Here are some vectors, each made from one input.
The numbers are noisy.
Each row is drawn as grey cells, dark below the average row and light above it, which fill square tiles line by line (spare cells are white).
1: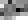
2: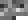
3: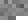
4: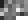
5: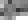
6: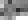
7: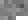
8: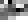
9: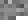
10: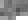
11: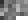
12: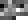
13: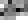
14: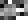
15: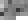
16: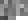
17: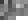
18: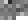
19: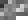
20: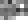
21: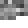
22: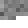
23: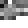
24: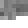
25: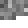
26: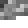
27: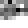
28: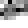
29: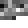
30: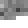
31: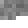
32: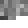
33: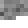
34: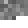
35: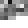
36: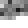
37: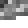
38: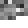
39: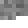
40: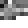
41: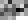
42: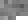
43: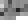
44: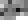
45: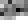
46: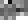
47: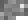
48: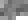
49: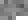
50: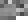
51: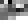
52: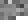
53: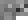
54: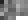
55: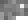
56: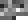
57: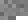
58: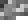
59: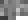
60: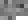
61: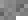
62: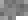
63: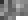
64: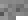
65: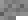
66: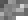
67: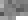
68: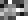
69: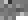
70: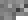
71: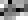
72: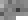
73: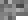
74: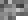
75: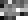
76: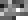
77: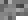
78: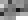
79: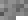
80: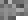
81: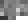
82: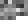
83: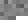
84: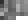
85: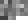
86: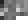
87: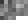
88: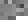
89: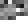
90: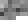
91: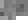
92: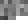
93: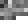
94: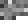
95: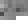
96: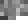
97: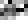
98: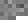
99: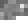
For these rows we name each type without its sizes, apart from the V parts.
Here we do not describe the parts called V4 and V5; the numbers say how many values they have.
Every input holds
a point on each of two lines, together with either a true/false value and a value of V4, or a value of V5.
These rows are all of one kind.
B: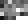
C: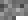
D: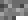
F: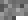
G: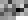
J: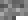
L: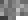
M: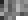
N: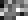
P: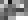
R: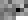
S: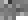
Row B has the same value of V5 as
L and P.
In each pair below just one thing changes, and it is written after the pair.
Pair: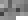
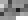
the place on one of the two lines
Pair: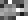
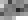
the true/false value
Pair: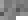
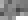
the true/false value
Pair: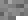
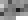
the place on one of the two lines
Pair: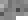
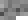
the value of V4
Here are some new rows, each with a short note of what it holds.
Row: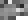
a point on each of two lines, a true/false value and a value of V4
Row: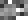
a point on each of two lines, a true/false value and a value of V4
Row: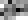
a point on each of two lines, a true/false value and a value of V4
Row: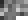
a point on each of two lines and a value of V5
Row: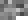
a point on each of two lines, a true/false value and a value of V4
